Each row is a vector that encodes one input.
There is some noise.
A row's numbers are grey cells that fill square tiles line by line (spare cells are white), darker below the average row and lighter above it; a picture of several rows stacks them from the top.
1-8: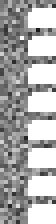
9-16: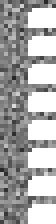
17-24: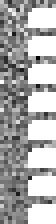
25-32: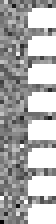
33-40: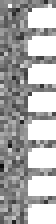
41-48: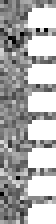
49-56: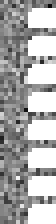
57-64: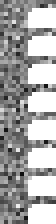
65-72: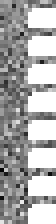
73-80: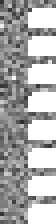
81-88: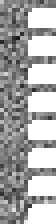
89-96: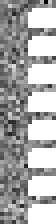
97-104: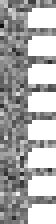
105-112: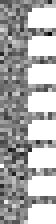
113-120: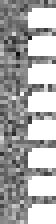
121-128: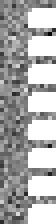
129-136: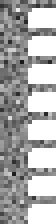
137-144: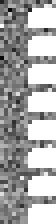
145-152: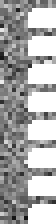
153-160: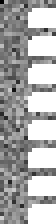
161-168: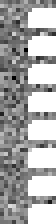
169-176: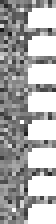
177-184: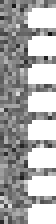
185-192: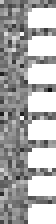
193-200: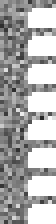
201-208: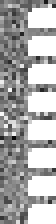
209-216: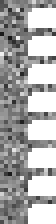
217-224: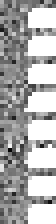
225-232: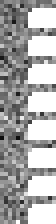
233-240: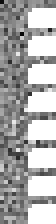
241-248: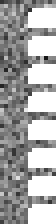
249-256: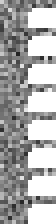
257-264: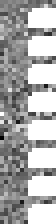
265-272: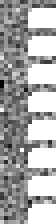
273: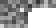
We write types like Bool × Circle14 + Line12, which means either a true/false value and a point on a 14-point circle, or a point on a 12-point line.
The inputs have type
Bool × Label7 × Line5.
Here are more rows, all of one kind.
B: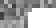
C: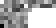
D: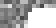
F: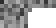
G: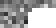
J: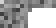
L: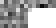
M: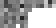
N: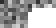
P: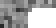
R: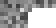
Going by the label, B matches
D, G and J.
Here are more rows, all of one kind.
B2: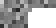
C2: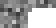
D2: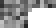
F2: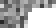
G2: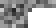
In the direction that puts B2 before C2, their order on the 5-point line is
F2, B2, G2, D2, C2.
